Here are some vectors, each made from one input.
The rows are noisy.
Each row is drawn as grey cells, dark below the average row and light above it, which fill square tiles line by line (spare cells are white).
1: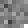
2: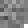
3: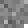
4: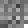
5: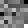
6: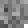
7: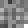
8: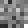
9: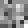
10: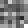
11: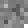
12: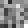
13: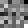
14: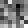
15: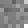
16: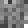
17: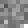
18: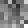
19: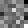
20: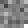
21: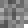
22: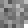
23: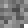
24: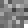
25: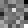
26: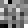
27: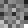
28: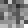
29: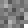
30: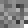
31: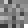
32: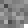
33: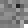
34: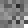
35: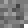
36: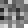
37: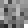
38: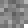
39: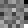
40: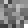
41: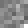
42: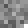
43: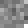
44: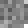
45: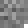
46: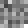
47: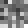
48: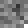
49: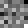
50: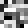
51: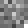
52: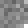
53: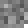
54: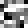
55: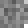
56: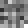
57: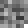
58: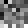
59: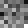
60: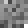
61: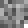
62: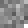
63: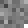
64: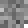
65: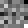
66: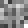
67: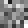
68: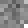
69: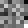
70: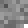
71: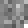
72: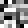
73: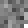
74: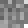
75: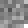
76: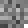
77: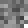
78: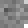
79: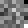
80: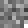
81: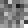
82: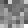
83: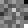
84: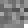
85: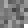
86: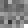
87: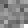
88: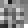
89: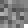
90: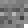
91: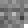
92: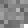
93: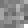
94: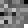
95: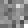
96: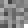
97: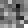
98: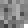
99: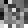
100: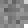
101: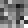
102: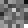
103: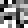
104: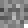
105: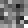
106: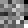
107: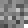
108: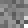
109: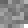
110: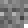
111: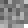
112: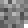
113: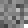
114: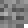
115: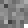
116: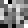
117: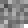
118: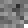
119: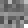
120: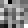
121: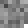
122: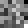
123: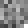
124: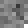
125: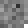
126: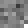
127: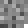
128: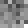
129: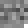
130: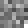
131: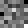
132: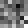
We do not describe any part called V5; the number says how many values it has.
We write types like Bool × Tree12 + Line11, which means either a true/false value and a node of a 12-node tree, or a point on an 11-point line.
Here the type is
List3(Bool × V5).
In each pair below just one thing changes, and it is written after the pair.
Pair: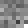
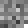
the true/false value in item 1 of the list
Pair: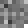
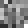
the value of V5 in item 1 of the list
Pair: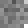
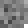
the true/false value in item 1 of the list
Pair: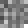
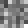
the value of V5 in item 1 of the list
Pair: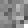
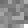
the value of V5 in item 1 of the list
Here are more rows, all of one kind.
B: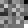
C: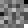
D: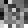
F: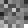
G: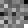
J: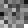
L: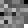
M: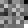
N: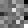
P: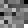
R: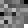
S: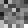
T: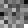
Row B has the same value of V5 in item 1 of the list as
F, M and S.
